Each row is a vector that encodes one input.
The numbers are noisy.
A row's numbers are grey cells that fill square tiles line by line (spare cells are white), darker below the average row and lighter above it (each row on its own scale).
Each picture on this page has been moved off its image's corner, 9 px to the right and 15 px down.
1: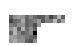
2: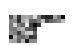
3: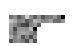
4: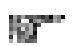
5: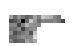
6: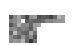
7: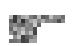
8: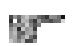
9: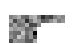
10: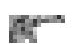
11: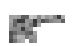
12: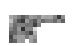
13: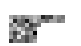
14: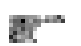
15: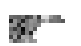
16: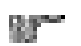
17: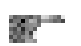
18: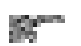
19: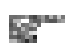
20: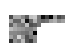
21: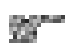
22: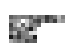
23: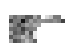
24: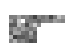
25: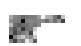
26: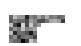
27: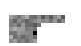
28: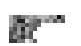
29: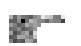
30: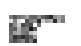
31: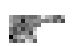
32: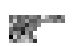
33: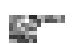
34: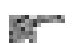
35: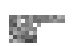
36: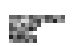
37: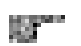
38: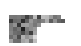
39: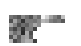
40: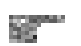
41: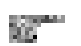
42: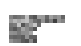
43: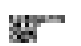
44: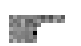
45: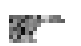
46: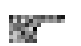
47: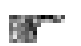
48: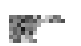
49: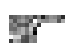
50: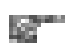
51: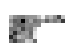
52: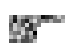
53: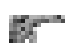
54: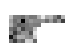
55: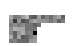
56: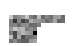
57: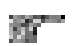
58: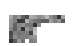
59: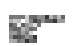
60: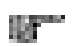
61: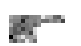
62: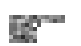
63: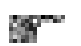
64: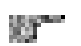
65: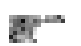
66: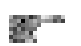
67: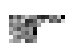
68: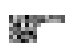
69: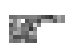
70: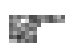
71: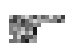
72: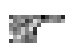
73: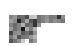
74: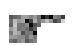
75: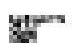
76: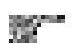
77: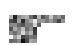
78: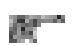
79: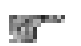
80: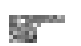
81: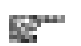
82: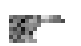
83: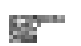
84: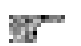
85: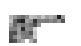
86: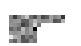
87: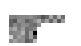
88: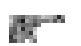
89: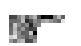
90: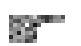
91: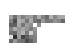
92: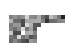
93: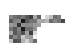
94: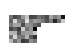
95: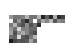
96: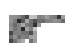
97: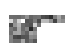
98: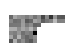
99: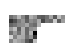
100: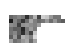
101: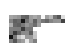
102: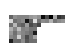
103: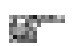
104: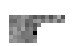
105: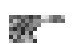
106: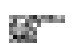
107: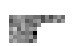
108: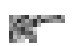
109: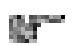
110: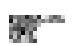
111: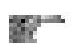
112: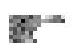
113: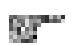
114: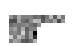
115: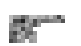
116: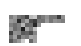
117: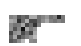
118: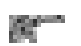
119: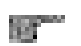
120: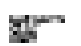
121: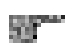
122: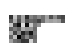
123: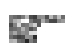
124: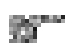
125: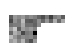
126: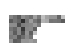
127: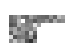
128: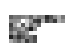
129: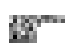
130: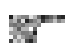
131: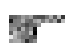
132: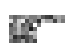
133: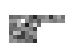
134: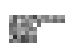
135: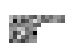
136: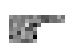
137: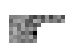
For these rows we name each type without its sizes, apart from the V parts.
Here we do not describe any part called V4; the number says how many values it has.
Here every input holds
either a point on a line, or a list of items, each a true/false value and a value of V4.
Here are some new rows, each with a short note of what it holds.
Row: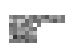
a list of one item
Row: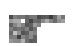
a list of one item
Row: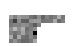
a list of two items
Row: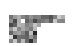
a list of one item
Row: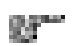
a list of two items
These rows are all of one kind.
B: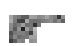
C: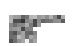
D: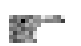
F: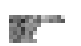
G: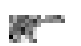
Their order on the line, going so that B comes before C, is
B, C, G, D, F.
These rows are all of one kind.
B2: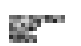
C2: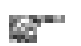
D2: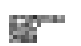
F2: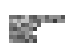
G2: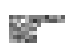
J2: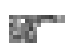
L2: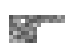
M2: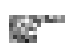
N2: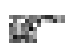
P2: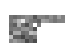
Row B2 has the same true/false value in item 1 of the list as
C2, F2, G2 and M2.
